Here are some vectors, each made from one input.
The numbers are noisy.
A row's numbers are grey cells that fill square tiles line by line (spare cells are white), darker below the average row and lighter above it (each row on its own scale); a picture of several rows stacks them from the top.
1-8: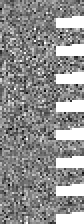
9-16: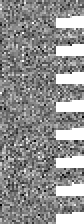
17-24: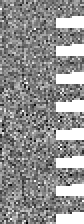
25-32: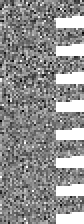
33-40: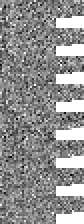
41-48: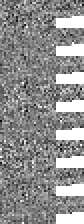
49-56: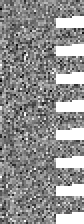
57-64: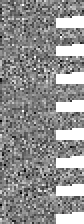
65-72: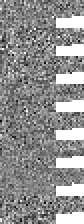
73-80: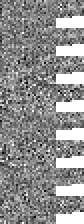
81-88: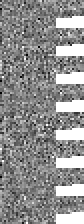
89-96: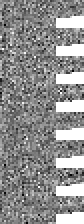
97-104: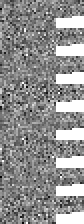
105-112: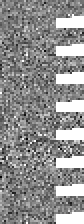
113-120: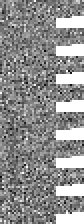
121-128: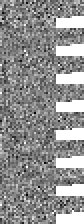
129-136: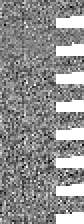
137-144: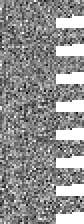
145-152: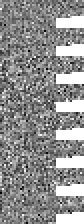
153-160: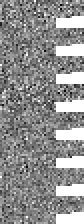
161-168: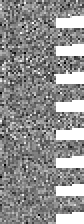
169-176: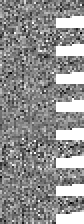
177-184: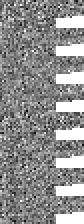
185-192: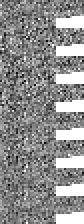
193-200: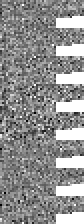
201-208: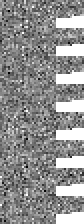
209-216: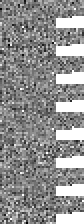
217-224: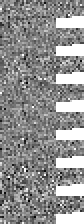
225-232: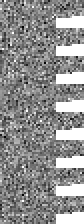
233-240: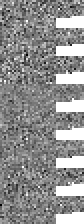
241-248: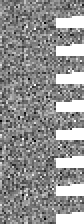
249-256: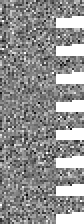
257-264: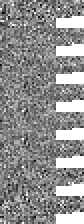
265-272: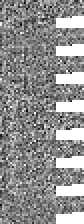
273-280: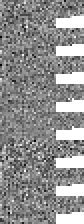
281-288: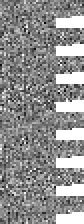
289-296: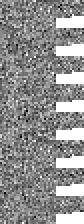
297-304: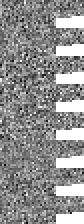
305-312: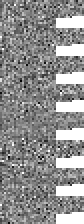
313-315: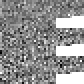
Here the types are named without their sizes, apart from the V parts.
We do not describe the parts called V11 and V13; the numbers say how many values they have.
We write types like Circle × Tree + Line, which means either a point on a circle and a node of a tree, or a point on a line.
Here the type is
(Label + Line) × V11 + V13.
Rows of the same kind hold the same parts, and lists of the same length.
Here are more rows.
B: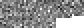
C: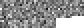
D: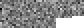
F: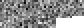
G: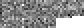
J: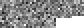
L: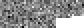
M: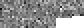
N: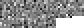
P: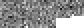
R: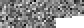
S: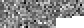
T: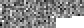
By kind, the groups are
B, L, P
C, J, T
D, F, G, M, N, R, S

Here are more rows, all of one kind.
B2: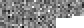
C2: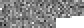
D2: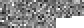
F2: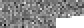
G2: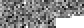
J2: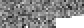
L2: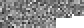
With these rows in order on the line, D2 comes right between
G2 and J2.
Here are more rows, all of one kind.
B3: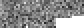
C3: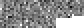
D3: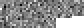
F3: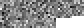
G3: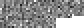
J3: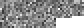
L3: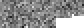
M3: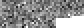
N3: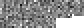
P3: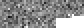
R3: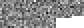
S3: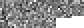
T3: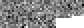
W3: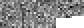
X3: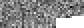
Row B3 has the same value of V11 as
C3, D3, G3 and N3.
